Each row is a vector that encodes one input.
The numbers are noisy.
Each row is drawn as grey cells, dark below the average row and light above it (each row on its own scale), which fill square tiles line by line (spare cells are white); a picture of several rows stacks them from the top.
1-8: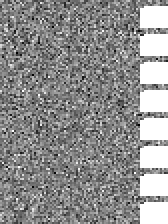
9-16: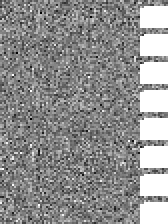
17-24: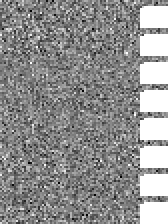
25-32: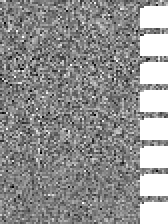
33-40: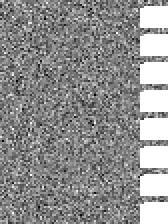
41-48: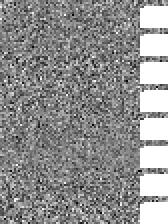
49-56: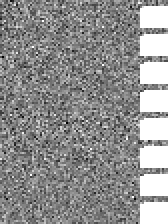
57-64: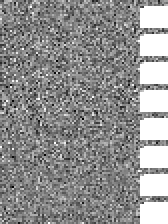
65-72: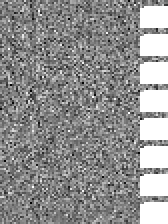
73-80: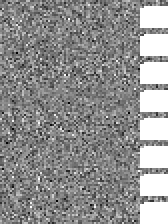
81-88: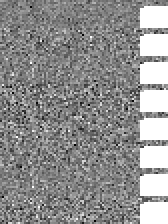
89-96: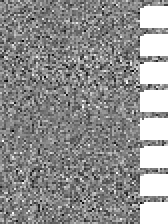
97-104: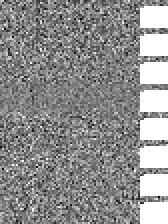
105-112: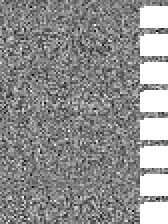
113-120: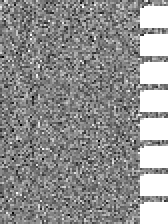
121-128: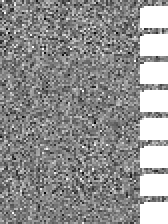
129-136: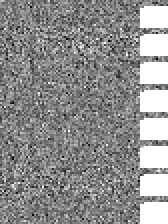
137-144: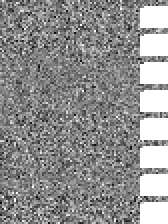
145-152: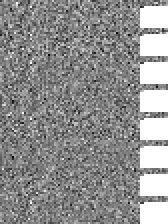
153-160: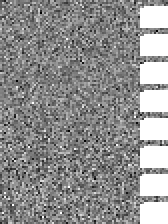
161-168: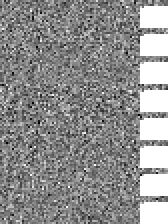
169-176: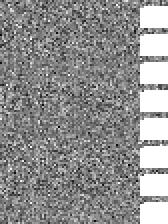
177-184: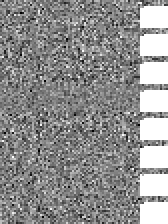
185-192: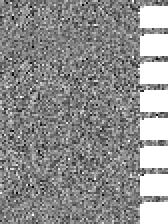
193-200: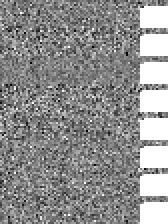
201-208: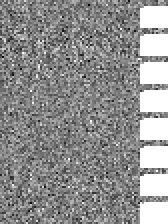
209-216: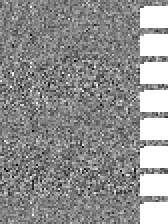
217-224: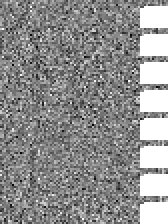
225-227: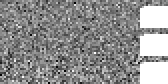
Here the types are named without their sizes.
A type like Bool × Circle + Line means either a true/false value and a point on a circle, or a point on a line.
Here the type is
(Bool × Bool × Bool × Label + Tree) × (Tree + Unit).
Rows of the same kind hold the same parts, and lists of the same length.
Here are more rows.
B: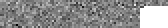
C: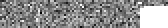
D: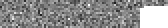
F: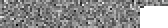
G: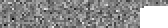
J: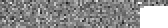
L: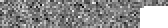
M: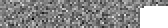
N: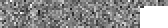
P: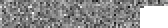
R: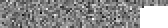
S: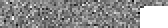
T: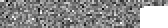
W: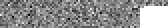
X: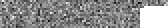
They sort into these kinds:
B, G, L
C, D, N, S
F, P, R, W, X
J, M, T

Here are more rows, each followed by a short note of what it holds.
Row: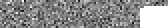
a node of a tree
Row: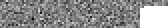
a label, a node of a tree and three true/false values
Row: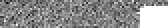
a label, a node of a tree and three true/false values
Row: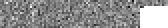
a label and three true/false values
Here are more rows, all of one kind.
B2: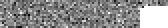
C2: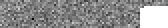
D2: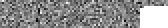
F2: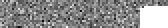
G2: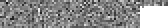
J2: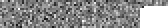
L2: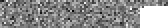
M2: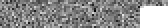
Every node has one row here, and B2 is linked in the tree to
F2, J2 and L2.
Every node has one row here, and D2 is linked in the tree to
C2 and F2.
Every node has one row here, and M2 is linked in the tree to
G2.
